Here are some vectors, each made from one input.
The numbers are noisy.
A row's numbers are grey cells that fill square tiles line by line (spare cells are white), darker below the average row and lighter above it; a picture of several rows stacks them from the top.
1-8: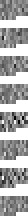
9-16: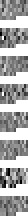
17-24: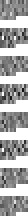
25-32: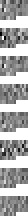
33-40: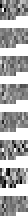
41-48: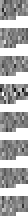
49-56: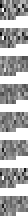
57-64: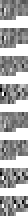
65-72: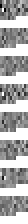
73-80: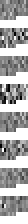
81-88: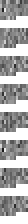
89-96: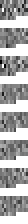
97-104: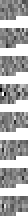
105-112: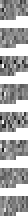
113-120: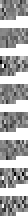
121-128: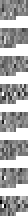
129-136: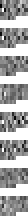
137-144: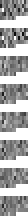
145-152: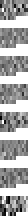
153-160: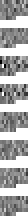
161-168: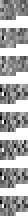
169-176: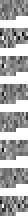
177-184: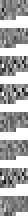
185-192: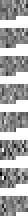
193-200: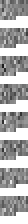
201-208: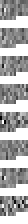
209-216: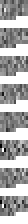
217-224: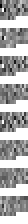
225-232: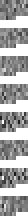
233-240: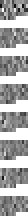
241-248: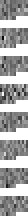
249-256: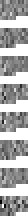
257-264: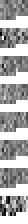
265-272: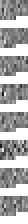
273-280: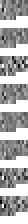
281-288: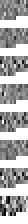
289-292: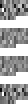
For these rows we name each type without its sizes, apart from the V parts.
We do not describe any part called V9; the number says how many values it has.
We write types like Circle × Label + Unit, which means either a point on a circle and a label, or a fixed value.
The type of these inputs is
List((Bool × V9 + Unit) × Line).
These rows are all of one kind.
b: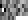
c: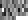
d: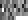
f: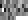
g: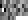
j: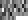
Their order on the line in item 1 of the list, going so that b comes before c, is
b, g, f, d, j, c.
